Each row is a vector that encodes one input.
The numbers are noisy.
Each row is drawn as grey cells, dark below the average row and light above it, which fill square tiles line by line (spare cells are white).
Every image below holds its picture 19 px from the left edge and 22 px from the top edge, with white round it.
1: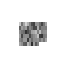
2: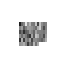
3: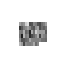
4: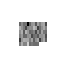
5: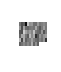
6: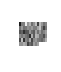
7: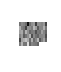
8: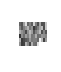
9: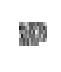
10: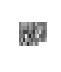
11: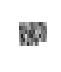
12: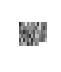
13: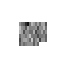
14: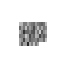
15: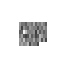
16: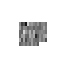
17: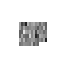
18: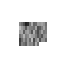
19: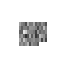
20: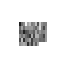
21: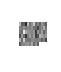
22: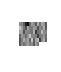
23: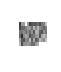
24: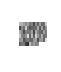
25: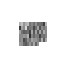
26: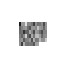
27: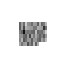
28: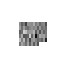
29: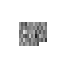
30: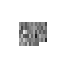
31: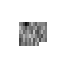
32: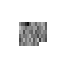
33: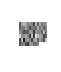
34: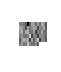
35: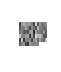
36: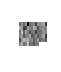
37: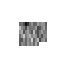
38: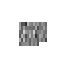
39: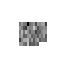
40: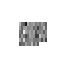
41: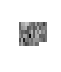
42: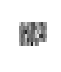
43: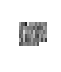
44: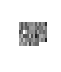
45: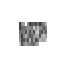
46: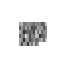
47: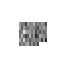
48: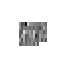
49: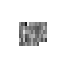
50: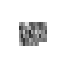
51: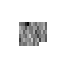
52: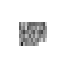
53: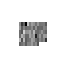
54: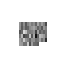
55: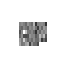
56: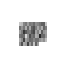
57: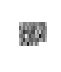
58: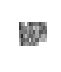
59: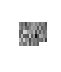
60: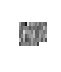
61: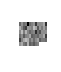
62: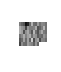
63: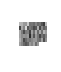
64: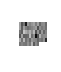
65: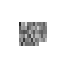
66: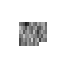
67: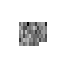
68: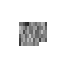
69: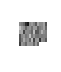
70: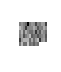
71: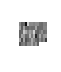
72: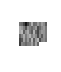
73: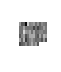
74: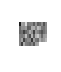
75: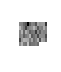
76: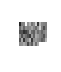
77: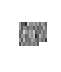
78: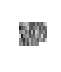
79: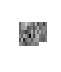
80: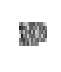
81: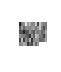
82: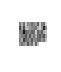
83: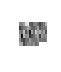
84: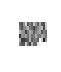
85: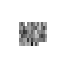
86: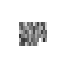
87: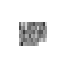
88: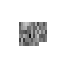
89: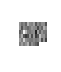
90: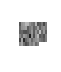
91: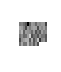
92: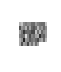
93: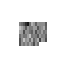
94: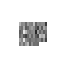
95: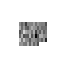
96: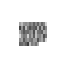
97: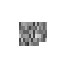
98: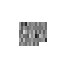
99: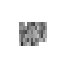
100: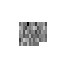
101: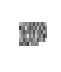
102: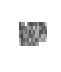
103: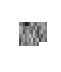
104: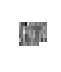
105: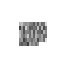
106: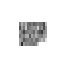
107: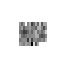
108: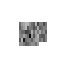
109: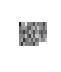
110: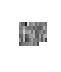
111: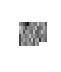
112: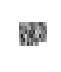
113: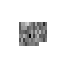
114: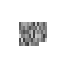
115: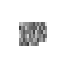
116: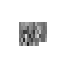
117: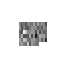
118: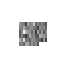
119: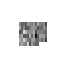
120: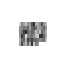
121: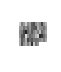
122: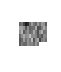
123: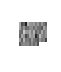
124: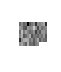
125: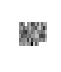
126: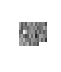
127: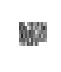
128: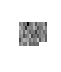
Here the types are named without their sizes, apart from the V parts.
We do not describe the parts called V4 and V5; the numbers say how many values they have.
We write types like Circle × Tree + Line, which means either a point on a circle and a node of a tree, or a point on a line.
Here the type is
List(Line) + V4 × V5.
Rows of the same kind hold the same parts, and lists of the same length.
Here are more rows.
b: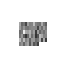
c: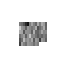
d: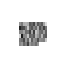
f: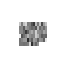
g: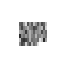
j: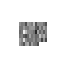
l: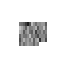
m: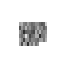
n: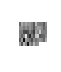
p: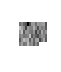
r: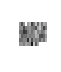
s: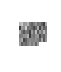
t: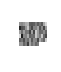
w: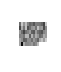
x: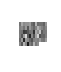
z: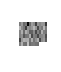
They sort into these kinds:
b, j
c, l, p, z
d, f, m, n, r, s, t, w, x
g

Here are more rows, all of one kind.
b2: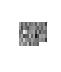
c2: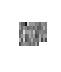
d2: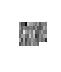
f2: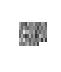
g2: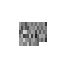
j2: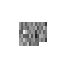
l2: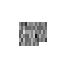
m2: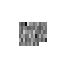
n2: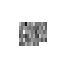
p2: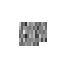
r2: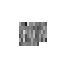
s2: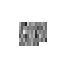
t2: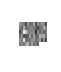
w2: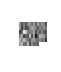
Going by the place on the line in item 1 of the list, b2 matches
g2, j2, t2 and w2.
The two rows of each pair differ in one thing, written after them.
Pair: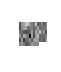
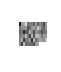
the value of V5
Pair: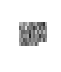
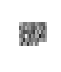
the value of V5
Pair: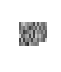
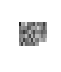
the value of V5
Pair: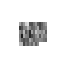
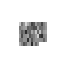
the value of V4
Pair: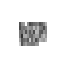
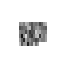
the value of V5
